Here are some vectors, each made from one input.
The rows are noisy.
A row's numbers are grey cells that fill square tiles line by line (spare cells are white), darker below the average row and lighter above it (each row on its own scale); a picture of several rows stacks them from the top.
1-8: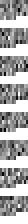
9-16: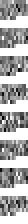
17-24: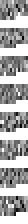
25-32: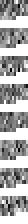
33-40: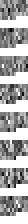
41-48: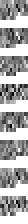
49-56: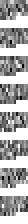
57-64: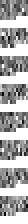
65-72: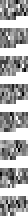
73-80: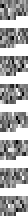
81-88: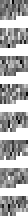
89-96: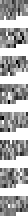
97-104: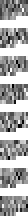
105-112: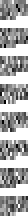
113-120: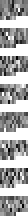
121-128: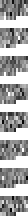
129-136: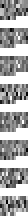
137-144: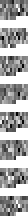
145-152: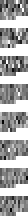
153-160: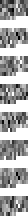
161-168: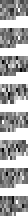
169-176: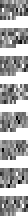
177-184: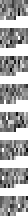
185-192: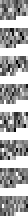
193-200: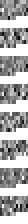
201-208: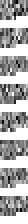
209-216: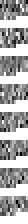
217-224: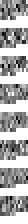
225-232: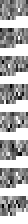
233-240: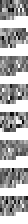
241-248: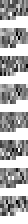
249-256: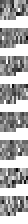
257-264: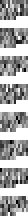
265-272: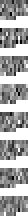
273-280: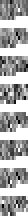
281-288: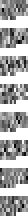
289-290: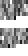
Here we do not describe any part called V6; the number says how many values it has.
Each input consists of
a list of up to three items, each a true/false value and a value of V6.
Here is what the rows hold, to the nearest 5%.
All of them are lists of up to three items, each a true/false value and a value of V6: a few are empty, 20% hold one, 20% two and 55% three.
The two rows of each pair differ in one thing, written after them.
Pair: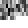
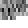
the value of V6 in item 1 of the list
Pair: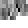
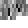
the value of V6 in item 1 of the list
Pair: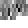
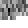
the true/false value in item 1 of the list
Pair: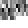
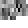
the true/false value in item 1 of the list
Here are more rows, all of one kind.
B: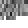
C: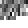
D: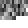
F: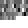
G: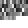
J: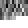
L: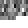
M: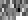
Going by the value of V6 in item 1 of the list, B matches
F and L.
